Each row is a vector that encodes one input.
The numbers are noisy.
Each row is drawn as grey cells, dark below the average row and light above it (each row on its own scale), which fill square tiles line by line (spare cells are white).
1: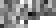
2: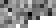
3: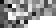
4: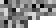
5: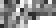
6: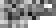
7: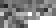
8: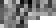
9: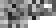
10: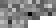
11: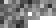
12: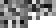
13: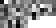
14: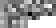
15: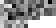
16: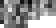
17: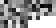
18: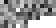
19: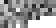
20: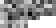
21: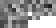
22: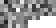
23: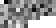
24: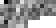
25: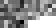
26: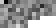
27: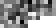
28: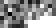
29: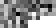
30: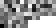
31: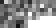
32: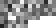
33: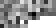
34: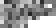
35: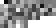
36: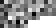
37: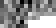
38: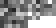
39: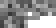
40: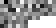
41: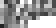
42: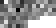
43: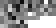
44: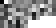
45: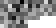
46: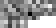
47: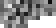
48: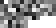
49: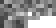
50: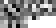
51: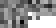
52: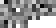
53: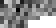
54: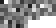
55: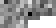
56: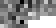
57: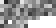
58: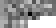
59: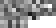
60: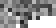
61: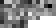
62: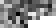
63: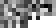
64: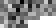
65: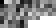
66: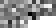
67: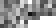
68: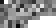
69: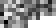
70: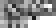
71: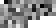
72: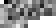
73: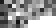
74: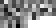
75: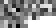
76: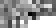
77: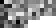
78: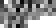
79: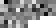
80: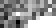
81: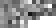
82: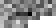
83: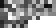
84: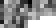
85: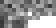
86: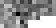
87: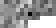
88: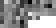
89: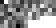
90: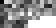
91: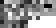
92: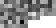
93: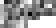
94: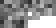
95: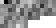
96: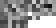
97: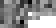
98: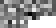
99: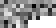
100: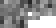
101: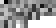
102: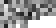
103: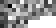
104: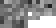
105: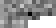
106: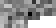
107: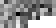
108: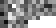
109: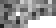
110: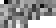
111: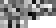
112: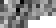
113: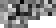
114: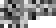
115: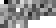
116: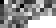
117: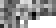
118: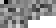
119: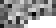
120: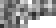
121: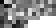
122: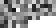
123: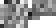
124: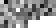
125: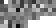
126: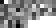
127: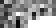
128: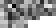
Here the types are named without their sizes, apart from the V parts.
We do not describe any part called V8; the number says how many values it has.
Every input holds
a value of V8, together with either a point on a line, or a node of a tree.
